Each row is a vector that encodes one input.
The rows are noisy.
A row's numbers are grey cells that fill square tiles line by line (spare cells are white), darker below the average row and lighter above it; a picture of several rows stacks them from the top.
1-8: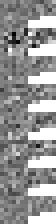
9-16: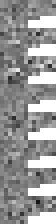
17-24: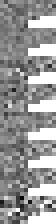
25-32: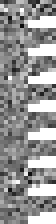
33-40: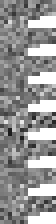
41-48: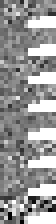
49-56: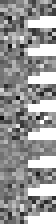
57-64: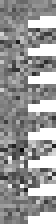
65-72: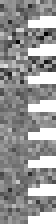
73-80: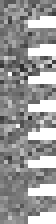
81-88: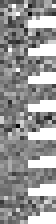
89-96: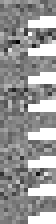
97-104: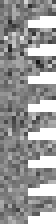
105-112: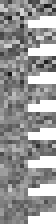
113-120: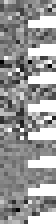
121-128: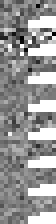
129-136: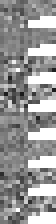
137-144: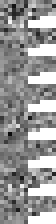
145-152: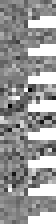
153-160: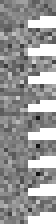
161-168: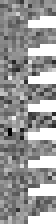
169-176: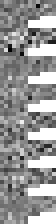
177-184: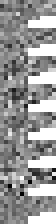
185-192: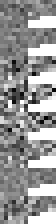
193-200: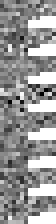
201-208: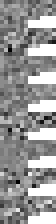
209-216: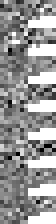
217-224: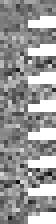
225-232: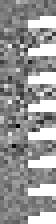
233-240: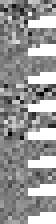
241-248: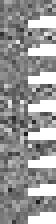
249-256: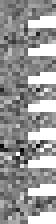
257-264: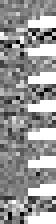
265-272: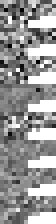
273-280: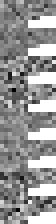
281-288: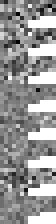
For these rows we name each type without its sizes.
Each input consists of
a point on a line, together with either a label, or a point on a line.
